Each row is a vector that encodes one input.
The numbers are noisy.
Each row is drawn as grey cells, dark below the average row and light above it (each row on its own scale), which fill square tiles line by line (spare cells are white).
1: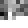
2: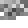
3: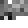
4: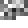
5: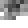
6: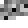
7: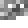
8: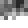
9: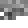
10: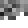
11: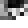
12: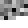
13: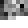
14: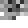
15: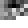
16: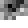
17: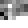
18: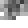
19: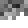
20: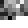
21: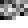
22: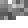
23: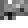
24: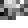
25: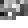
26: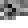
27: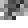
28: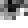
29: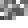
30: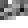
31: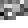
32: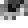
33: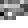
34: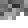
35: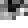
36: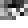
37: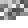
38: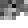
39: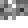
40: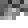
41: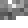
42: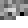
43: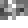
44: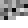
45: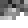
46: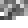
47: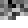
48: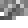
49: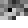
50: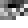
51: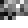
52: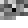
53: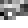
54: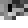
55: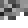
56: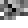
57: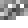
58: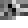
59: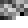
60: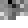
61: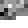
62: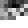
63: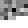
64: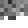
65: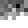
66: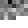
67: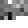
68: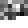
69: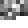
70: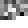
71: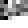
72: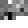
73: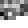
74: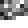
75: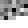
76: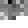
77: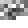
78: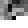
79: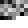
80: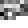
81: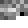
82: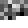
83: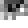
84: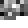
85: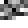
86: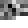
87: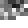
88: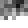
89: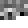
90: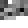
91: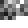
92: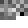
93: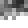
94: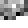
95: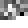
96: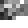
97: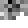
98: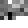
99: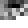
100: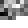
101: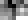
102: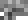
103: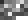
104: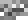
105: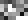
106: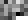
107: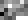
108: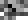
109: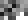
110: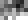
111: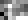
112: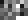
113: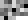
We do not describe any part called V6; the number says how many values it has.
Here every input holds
a value of V6, together with either a point on a 7-point line, or three true/false values.
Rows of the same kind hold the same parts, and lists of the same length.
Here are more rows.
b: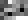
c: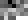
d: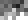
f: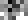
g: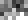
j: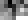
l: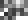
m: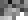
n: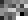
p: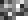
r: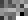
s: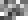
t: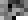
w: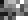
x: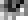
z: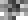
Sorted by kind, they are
b, l, n, p, r, s, w
c, d, f, g, j, m, t, x, z

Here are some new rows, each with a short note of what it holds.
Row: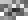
three true/false values and a value of V6
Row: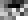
a point on a 7-point line and a value of V6
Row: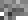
three true/false values and a value of V6
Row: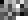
three true/false values and a value of V6
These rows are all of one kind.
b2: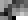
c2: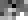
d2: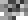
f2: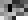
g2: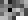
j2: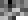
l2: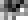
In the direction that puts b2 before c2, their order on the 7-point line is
b2, f2, l2, d2, g2, j2, c2.
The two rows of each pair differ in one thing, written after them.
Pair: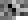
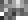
the value of V6
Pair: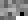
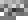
the value of V6
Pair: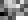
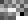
the value of V6
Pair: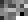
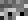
one of the three true/false values
